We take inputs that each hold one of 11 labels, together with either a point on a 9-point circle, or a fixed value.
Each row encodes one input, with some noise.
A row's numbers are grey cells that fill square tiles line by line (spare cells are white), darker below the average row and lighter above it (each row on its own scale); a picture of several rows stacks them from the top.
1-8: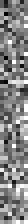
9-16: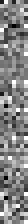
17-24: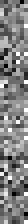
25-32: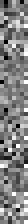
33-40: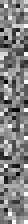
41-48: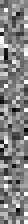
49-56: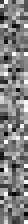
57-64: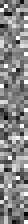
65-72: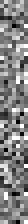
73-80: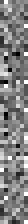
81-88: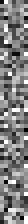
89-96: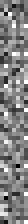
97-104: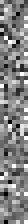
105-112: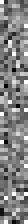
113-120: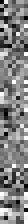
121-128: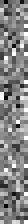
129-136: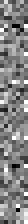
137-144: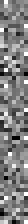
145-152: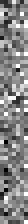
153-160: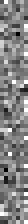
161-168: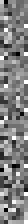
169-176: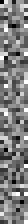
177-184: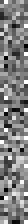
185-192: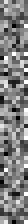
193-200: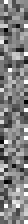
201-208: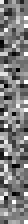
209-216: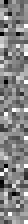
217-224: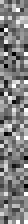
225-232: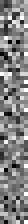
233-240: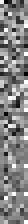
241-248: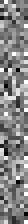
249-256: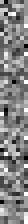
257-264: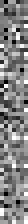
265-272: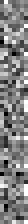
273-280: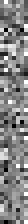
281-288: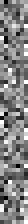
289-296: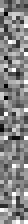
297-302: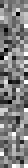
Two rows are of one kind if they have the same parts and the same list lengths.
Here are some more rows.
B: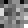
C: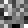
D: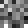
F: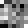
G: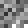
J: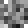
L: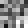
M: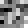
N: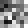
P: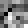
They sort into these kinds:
B, F, G, L, M, N, P
C, D, J

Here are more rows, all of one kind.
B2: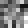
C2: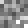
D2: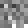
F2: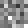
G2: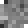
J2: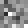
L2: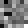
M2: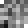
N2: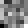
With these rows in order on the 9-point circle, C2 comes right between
B2 and F2.
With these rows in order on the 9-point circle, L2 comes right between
G2 and N2.
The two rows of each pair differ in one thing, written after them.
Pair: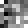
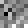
the place on the 9-point circle
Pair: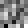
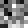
the place on the 9-point circle
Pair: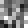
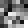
the place on the 9-point circle
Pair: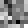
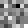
the label
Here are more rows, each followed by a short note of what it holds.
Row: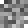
a point on a 9-point circle and one of 11 labels
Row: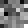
a point on a 9-point circle and one of 11 labels
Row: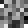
one of 11 labels
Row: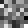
one of 11 labels
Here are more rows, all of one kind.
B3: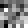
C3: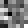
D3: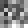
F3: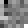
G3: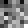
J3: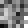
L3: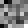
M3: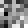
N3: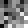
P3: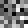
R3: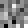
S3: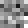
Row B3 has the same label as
D3, G3 and N3.
